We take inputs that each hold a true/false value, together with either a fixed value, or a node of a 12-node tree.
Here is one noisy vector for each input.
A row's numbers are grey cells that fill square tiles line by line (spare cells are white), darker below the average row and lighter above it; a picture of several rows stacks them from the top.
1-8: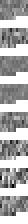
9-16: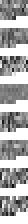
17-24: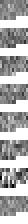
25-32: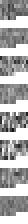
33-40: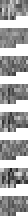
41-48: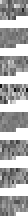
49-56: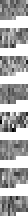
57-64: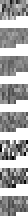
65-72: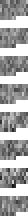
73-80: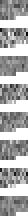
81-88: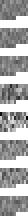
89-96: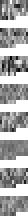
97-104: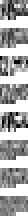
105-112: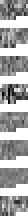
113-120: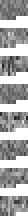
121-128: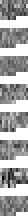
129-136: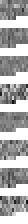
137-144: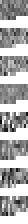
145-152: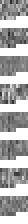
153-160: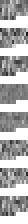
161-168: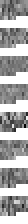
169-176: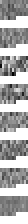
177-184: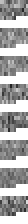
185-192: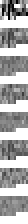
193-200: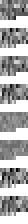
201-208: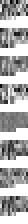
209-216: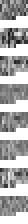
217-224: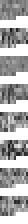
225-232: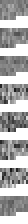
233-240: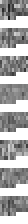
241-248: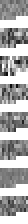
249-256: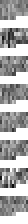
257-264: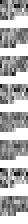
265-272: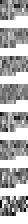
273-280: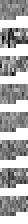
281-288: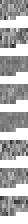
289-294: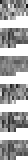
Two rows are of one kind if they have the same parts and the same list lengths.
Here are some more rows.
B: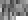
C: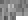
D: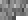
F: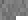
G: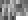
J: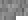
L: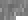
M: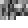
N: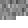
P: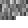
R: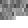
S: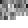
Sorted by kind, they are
B, C, D, F, G, J, L, N, P, R, S
M

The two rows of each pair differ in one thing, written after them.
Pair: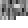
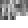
the node of the tree
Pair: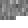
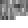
the node of the tree
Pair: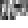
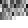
the node of the tree
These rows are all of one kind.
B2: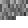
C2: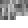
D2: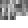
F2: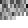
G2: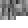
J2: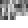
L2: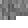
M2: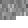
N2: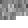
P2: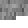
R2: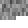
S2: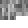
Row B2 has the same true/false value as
G2 and L2.
